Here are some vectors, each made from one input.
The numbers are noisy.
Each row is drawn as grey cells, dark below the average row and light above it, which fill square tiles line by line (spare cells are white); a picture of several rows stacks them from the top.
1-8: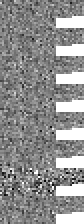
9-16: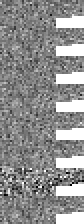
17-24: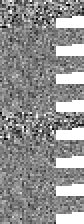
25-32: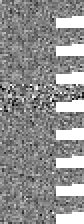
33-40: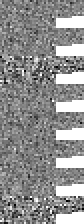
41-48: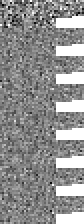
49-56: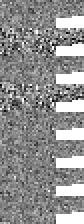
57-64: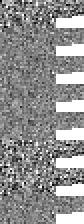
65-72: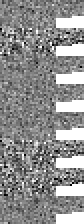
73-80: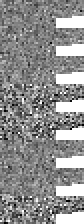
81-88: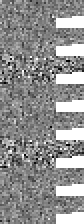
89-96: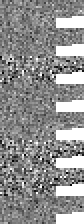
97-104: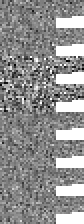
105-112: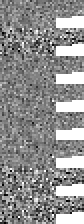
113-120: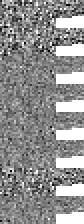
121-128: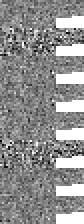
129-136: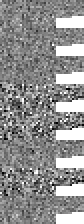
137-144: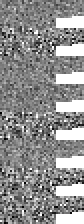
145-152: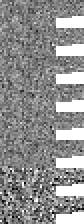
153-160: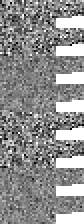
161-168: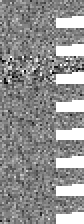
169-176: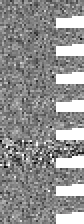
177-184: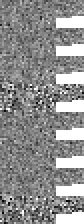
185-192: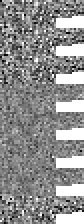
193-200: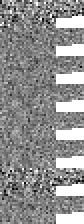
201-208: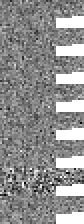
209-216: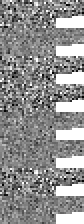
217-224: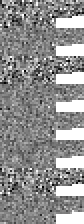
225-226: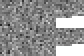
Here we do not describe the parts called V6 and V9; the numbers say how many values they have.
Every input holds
either two labels (each one of 8), or four true/false values, a value of V6 and a value of V9.
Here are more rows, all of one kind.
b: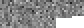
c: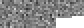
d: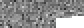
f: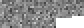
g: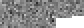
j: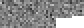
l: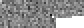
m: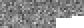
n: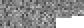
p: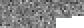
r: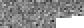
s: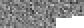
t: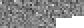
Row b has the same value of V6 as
c and p.
